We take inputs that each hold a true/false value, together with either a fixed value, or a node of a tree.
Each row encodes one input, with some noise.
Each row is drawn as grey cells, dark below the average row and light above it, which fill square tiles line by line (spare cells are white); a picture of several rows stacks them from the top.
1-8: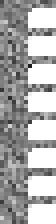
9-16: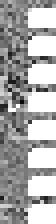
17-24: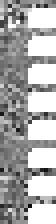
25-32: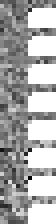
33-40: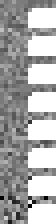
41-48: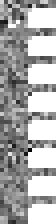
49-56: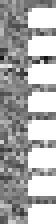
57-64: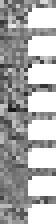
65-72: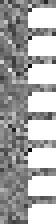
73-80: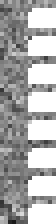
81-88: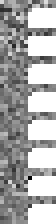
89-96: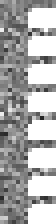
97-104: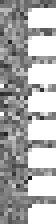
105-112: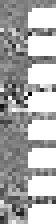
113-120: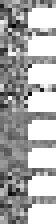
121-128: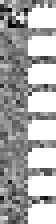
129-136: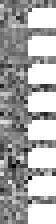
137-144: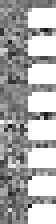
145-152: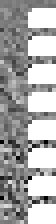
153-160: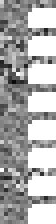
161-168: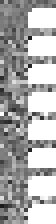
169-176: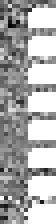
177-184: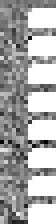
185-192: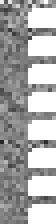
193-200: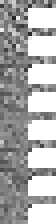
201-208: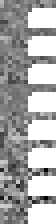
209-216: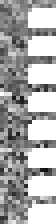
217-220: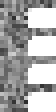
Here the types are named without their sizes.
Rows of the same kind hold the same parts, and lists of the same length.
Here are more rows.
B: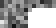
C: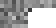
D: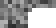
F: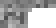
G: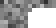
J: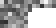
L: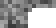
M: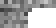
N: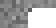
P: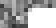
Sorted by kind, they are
B, M
C, D, F, G, J, L, N, P

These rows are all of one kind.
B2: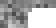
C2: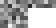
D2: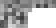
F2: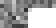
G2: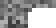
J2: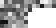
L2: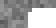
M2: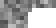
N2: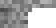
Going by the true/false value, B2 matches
D2 and N2.
